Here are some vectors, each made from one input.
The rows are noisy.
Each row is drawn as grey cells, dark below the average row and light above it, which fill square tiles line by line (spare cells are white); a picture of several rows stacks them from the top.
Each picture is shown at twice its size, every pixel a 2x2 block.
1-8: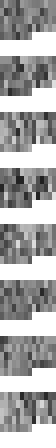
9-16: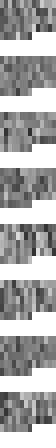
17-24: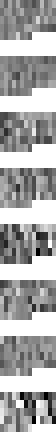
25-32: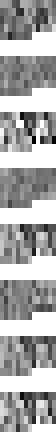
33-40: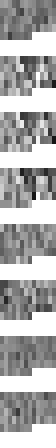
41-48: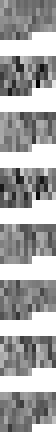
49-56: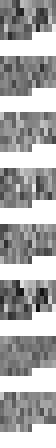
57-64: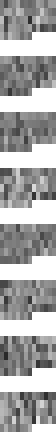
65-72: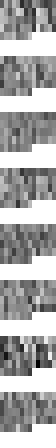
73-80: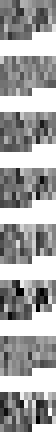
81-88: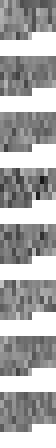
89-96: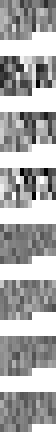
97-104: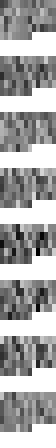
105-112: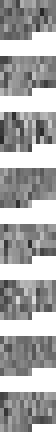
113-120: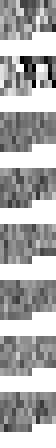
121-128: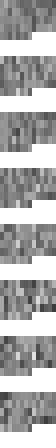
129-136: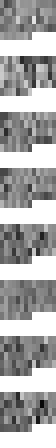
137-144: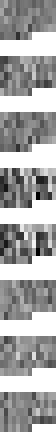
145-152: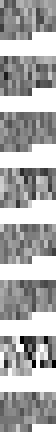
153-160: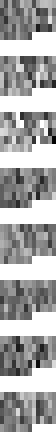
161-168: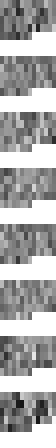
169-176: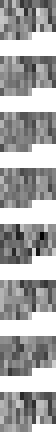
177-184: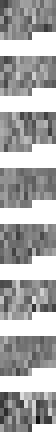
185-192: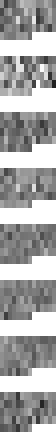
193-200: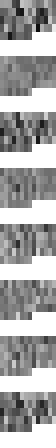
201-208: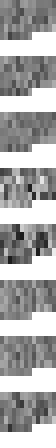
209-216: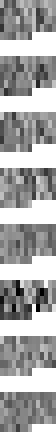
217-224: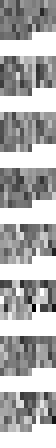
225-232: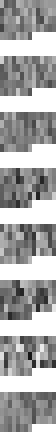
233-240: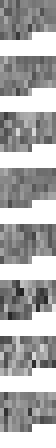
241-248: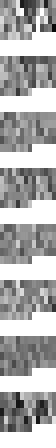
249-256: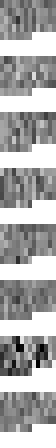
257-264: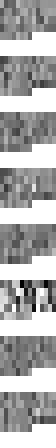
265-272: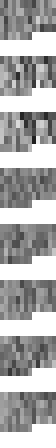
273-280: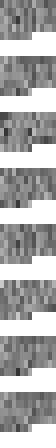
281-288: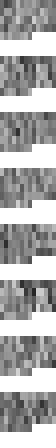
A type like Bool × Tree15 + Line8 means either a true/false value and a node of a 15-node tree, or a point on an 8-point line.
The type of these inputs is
Circle16 + List2(Line8).
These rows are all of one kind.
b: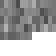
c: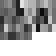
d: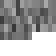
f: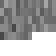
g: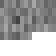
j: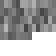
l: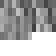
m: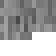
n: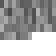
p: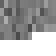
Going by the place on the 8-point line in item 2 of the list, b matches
c, g and l.
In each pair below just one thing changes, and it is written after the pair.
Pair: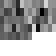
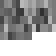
the place on the 8-point line in item 1 of the list
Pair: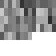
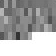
the place on the 8-point line in item 2 of the list
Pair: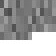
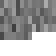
the place on the 8-point line in item 2 of the list
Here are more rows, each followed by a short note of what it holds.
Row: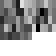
a list of two items
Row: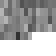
a list of one item
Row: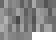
a list of two items
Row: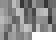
the empty list
